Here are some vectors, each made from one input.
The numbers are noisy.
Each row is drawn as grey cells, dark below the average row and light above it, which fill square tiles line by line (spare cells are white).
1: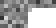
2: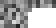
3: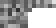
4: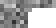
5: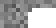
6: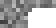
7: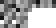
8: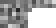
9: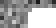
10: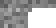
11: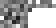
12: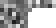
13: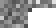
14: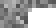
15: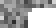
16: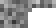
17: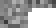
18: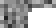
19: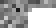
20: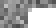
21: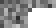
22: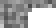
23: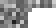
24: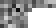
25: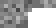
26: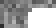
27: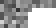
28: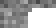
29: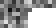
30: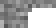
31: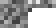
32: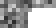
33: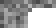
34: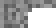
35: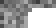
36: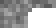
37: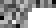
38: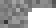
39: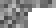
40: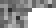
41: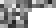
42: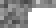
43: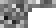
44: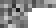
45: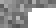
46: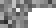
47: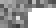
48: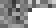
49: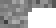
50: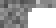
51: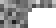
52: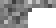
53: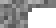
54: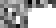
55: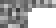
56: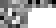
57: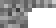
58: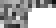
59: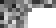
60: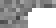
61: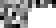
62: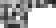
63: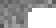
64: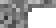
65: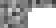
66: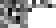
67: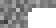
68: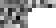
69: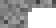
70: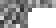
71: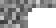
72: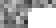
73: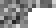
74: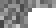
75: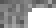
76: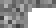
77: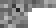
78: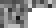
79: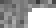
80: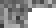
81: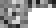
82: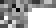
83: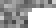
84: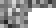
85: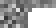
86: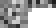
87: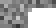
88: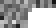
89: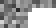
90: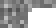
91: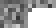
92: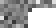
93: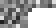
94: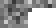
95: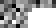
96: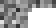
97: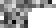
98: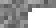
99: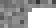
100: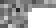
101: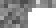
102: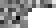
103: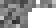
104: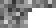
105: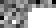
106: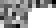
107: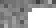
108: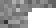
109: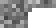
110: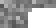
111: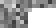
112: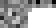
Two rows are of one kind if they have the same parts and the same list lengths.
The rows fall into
4 kinds.
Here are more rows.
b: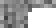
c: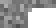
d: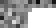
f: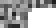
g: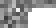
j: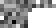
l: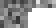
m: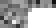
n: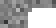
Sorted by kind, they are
b, c, f, j
d, g
l
m, n

